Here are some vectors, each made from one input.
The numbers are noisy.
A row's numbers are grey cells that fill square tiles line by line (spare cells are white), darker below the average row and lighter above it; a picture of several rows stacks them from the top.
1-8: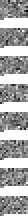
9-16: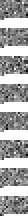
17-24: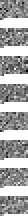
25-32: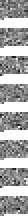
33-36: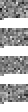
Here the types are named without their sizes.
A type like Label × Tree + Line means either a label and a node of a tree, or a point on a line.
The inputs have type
Label × Line.
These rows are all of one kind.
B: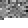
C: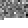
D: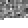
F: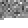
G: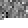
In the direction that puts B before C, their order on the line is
B, C, F, D, G.
